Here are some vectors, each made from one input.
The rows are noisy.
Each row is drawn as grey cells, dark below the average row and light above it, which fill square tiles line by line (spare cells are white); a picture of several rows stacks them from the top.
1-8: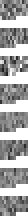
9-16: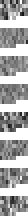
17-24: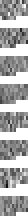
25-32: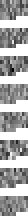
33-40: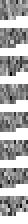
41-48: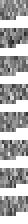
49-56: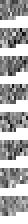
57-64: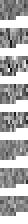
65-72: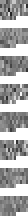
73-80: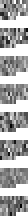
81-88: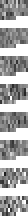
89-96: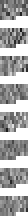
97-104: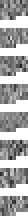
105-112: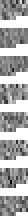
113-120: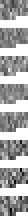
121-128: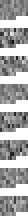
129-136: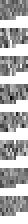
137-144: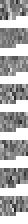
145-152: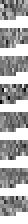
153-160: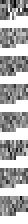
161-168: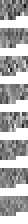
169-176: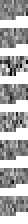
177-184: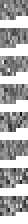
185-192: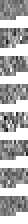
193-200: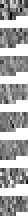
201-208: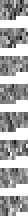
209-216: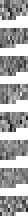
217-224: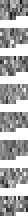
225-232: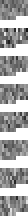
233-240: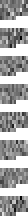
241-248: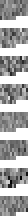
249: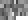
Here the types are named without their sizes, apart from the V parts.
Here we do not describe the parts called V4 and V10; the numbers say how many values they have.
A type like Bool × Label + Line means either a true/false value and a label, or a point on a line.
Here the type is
(Bool × (Tree + V4) + V10) × Tree.
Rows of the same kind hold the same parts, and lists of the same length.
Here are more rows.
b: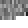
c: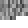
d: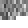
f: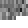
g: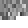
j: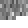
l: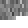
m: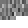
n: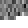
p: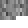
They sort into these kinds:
b, m
c, f, l, n
d, g, j, p

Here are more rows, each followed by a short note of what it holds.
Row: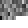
a node of a tree and a value of V10
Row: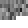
a node of a tree, a true/false value and a value of V4
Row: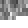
a node of a tree, a true/false value and a value of V4
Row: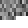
a node of a tree and a value of V10
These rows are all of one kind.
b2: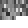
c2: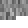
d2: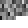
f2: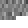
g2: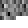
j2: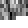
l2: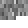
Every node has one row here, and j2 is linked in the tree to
b2.
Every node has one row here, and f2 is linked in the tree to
c2 and l2.
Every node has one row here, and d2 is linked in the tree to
g2.
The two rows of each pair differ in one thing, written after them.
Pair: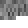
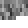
the node of the tree
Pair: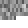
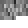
the value of V4
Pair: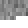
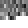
the true/false value
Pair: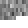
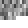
the node of the tree
